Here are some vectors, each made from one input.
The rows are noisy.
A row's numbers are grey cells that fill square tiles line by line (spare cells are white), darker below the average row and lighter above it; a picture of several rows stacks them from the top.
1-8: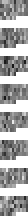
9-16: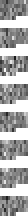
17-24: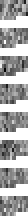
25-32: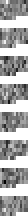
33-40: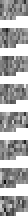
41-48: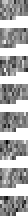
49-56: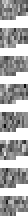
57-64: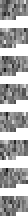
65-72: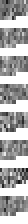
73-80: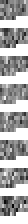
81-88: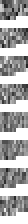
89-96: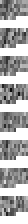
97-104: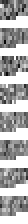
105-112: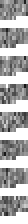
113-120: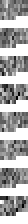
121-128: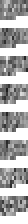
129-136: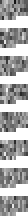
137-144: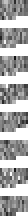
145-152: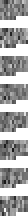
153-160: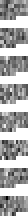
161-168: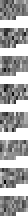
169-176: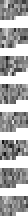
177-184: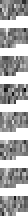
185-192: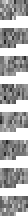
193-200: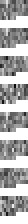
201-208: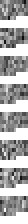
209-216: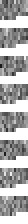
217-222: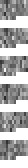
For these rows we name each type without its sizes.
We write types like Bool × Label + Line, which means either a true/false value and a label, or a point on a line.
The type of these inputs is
Bool × List(Line).
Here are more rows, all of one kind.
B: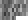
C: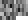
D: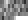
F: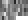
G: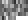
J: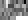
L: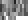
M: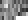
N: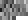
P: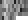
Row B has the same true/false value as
C and N.
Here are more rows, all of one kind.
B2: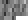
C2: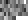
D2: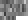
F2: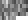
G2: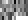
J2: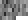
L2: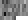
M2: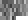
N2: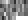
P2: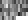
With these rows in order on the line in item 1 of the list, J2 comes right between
B2 and L2.
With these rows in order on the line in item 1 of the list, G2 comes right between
C2 and L2.
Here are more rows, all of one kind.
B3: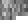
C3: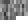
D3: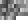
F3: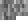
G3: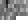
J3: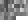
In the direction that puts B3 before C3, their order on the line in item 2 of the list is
F3, D3, B3, G3, J3, C3.
